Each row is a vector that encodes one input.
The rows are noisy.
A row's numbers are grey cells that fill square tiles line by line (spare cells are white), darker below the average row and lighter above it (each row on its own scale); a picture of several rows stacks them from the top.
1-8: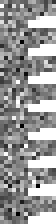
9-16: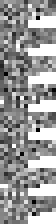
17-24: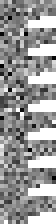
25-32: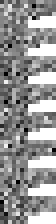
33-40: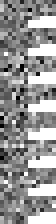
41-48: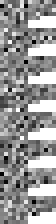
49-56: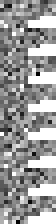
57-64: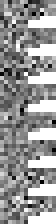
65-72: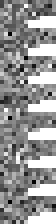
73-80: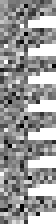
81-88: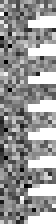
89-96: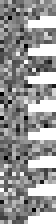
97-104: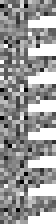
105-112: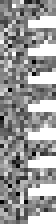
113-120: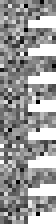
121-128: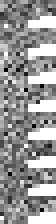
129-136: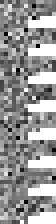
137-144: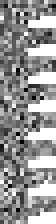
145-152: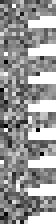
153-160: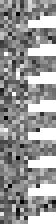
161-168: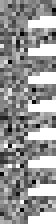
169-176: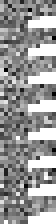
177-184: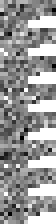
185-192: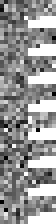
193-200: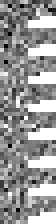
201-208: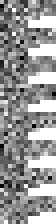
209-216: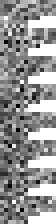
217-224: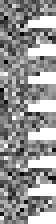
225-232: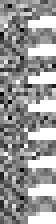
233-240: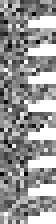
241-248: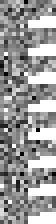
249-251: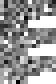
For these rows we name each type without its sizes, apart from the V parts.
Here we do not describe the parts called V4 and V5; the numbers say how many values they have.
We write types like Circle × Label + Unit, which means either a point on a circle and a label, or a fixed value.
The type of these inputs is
Label × (Line + V5) + V4.
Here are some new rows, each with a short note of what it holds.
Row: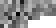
a label and a point on a line
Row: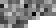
a label and a value of V5
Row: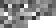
a value of V4
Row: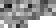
a label and a value of V5
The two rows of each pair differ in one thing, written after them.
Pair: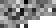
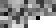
the place on the line
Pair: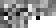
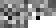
the place on the line
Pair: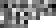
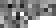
the place on the line
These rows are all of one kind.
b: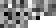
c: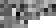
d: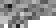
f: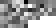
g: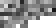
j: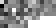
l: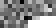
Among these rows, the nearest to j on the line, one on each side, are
b and g.
